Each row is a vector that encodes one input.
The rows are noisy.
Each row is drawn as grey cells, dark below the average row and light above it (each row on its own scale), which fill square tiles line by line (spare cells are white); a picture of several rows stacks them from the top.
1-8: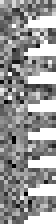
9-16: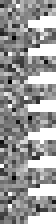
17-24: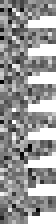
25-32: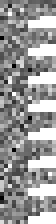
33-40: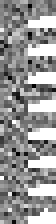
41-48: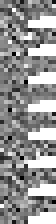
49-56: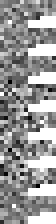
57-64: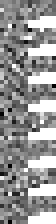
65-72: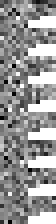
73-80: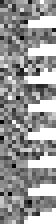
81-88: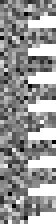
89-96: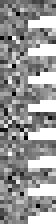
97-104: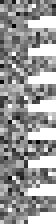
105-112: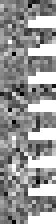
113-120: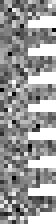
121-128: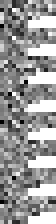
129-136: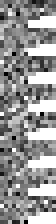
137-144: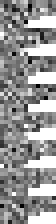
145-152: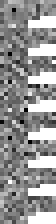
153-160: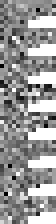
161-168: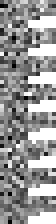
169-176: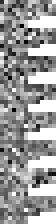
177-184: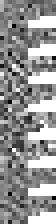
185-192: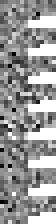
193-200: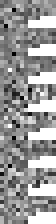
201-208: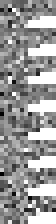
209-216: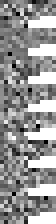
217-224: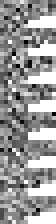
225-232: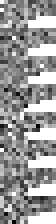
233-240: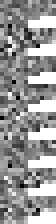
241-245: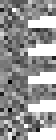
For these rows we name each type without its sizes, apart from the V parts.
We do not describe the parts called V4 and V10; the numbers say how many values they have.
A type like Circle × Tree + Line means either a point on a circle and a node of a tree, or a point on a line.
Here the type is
Circle × V10 + Line × (Line + V4).
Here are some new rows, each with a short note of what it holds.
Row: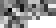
a point on a circle and a value of V10
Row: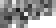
a point on a line and a value of V4
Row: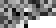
a point on each of two lines
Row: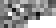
a point on a line and a value of V4
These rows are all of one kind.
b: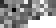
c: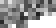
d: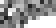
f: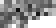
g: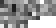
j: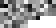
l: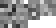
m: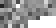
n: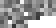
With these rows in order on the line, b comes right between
g and j.
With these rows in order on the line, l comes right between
g and m.
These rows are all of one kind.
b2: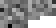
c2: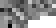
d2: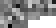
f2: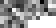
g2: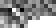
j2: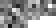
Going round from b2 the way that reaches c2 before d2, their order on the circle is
b2, c2, g2, f2, j2, d2.
